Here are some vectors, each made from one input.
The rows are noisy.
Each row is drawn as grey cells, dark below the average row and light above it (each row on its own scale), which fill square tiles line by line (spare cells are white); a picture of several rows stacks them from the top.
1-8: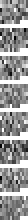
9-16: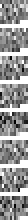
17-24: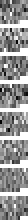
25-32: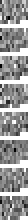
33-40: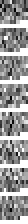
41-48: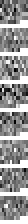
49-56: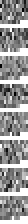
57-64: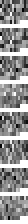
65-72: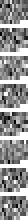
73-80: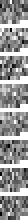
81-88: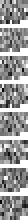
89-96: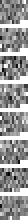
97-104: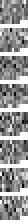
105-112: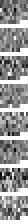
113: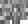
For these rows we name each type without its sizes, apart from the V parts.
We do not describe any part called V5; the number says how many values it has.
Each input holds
a list of items, each a true/false value and a value of V5.
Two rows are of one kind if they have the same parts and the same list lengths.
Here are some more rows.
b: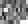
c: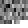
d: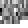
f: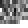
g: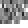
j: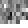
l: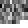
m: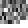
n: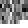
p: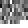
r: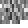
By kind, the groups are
b, m
c, f, l, n, p
d, g, j, r

